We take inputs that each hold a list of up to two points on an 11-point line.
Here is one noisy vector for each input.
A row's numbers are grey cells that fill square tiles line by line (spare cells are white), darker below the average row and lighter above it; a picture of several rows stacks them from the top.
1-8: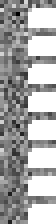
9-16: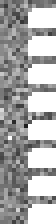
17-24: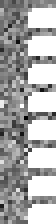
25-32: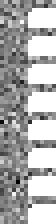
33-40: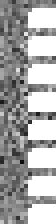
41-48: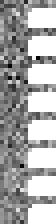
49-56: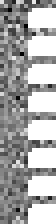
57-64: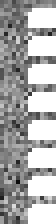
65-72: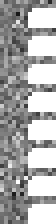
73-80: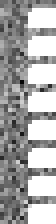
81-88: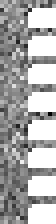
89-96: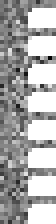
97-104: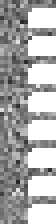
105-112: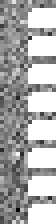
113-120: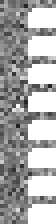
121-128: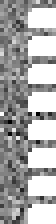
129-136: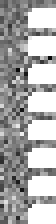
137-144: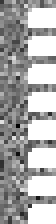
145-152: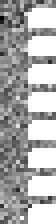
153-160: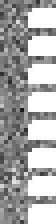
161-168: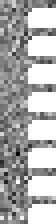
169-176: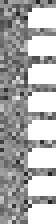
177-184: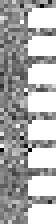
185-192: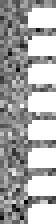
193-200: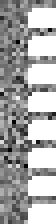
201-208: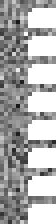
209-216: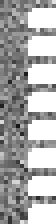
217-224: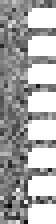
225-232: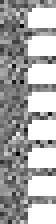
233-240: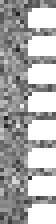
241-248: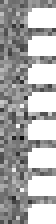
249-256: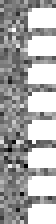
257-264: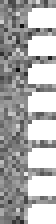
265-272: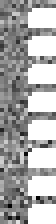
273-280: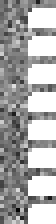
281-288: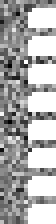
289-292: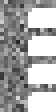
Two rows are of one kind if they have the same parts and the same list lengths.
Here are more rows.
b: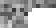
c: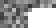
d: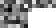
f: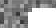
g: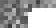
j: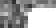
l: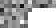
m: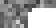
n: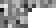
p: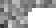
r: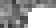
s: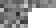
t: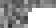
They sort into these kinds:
b, l, n, p
c, f, g, j, m, r, s, t
d

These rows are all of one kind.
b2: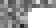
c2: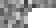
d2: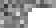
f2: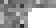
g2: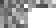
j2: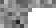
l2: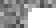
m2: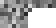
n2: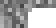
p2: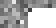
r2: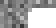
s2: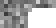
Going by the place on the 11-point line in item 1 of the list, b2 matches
j2, n2 and r2.
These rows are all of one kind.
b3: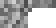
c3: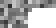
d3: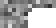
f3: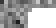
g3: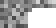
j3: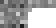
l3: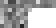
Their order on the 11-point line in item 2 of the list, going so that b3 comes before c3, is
b3, c3, j3, l3, g3, d3, f3.
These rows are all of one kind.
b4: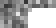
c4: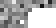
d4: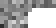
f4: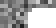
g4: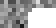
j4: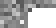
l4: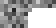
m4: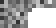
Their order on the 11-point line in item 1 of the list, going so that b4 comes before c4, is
g4, l4, f4, b4, m4, j4, d4, c4.
